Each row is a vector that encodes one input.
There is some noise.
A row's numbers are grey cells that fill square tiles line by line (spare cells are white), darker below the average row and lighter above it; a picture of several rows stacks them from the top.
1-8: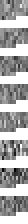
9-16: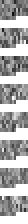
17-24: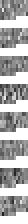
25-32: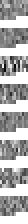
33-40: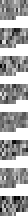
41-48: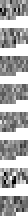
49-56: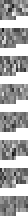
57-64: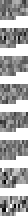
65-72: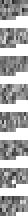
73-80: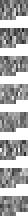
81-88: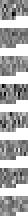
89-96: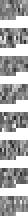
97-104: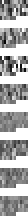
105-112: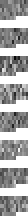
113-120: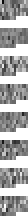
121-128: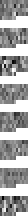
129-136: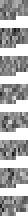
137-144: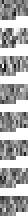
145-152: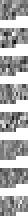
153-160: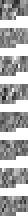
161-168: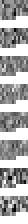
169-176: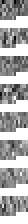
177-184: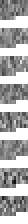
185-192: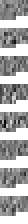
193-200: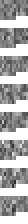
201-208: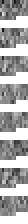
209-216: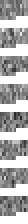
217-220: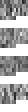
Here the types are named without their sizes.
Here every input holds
three labels, together with either a fixed value, or a node of a tree.
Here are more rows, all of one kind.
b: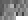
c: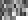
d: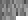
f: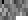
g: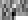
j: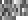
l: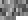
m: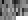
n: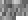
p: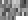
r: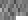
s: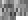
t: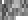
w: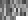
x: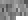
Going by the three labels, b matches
c, d, m and w.
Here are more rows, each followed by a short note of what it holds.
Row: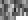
three labels and a node of a tree
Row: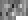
three labels
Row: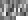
three labels
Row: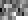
three labels
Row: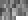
three labels and a node of a tree
